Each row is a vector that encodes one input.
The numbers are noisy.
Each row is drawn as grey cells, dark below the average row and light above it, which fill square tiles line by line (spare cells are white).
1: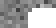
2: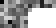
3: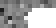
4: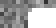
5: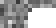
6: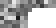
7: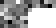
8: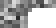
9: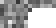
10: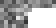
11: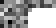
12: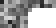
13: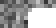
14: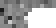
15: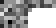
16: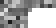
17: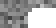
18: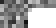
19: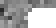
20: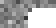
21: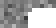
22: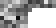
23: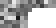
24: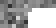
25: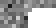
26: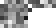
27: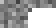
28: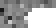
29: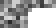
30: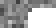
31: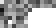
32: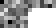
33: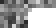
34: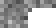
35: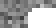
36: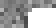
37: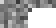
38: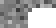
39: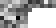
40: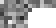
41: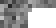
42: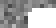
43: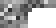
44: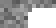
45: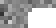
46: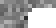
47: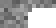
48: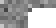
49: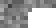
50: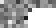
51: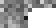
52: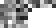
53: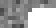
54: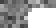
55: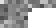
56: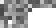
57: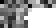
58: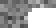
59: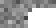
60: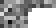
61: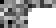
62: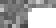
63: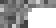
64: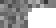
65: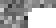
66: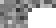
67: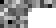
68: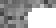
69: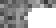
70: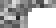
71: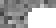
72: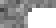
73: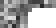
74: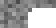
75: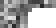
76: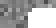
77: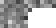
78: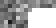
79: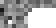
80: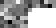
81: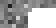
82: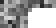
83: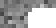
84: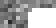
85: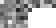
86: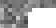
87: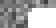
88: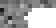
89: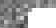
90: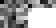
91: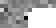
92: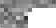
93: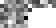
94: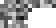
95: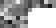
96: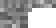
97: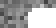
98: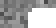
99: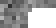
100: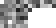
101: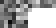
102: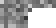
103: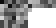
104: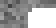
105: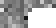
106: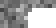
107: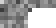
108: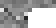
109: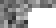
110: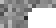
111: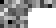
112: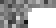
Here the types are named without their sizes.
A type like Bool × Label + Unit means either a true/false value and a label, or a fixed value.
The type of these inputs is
Circle × (Tree + Unit) + Label.
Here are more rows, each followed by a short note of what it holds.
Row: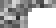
a label
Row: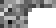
a label
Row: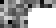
a label
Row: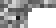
a label
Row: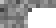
a point on a circle
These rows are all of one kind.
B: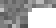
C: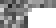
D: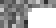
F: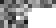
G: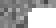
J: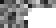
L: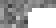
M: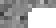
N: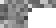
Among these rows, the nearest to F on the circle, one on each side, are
L and N.
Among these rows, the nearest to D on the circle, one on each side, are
B and C.
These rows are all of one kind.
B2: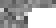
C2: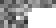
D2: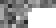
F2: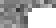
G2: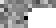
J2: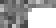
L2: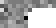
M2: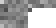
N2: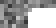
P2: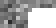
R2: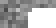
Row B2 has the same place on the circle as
C2, G2 and L2.
